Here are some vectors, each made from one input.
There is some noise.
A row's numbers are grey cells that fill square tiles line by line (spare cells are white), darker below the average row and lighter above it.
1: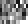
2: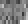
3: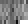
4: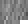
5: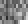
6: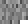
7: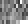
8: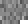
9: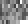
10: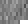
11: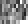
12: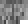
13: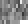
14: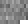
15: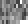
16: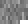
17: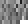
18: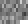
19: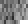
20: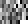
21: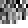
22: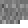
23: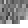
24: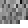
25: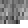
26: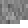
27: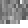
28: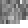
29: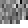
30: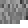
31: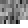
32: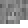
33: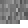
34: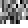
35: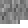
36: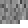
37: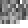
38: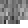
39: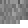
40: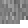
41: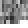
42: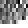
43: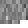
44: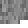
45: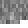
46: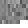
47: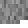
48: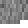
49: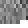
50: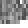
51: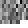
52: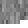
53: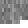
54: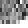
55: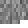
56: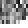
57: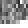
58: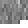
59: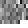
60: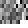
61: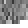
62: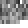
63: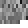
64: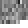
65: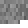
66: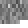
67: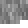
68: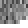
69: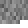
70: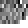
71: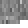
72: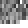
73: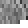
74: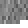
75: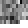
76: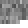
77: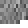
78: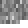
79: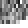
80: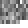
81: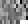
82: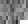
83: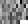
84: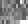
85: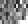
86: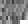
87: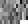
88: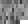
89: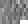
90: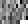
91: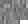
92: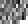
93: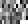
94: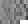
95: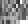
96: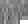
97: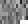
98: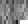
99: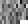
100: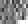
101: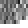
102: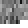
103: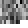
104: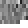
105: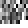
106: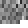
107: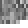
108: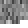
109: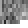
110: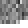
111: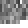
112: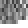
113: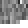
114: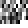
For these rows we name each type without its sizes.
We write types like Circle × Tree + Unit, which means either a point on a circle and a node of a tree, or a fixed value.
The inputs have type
Label × Label + Line.
